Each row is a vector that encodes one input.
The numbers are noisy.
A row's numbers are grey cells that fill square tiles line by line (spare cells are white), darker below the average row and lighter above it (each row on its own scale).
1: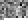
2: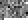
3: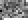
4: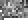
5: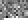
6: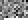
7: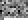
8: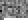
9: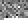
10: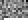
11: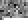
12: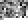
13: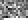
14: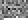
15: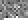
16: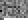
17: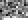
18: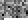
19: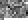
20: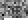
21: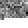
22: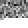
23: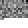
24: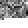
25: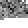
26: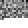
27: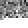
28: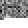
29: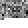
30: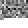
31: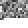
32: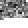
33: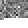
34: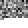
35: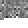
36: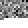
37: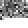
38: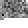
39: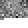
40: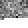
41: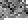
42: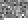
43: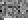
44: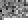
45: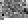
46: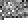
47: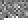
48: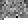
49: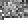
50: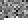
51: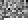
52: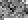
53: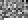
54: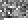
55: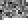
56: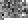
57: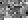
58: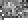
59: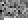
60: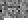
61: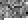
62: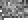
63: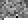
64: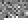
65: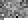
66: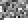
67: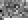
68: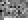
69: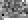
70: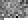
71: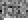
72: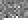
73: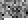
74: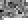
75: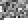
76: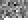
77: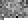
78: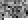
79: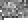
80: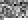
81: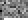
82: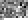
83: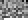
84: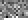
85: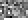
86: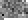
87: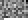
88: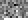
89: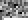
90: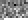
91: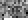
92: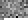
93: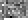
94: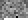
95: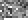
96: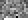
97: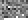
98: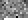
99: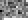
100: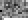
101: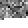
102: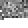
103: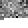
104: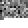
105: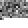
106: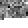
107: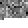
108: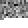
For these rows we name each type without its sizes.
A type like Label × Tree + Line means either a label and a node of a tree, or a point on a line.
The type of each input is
List(Line).
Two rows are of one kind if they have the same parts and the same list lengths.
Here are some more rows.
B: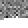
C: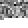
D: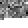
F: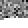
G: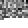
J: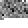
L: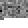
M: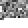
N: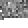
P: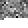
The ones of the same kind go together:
B, C, J
D, F, G, L, N, P
M

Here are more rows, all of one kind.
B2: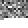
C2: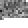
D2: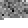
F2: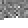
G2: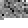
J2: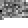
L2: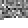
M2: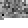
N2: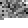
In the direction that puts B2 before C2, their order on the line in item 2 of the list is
B2, G2, D2, F2, C2, J2, M2, N2, L2.
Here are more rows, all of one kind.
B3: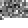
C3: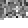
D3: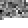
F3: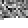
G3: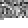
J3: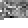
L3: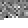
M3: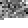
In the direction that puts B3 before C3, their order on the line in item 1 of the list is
M3, B3, D3, C3, G3, J3, F3, L3.
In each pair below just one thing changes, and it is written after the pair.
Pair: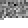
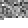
the place on the line in item 1 of the list
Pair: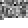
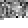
the place on the line in item 2 of the list
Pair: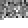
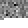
the place on the line in item 2 of the list
